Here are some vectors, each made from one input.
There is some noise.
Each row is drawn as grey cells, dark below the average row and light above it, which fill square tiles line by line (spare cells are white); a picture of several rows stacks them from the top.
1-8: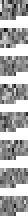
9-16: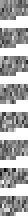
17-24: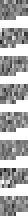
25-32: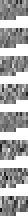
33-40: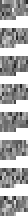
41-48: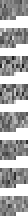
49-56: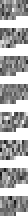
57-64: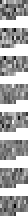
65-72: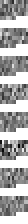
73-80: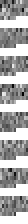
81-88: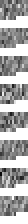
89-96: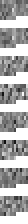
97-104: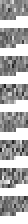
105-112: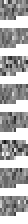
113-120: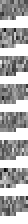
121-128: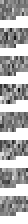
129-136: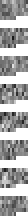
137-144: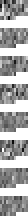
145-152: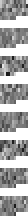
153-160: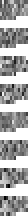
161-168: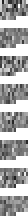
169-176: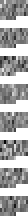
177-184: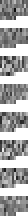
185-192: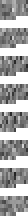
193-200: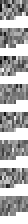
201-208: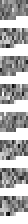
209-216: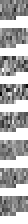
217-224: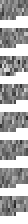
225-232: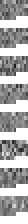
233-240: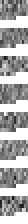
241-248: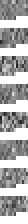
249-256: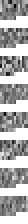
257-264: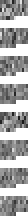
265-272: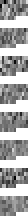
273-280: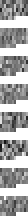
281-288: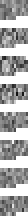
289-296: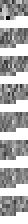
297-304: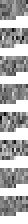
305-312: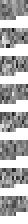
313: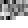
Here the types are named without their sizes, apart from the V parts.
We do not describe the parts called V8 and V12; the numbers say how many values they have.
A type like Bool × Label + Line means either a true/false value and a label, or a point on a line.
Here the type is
Bool × (Line + V8) + V12.
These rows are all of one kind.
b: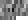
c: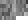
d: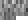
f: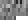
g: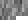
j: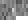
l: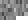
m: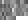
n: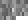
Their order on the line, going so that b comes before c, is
b, g, f, j, m, n, d, l, c.
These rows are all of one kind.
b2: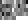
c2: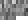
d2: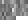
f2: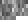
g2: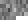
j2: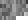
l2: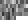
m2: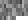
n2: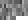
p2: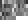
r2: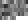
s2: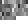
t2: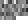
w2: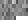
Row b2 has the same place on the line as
d2, s2, t2 and w2.
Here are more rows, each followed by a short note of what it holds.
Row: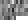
a point on a line and a true/false value
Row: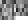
a value of V12
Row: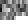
a value of V12
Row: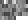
a point on a line and a true/false value
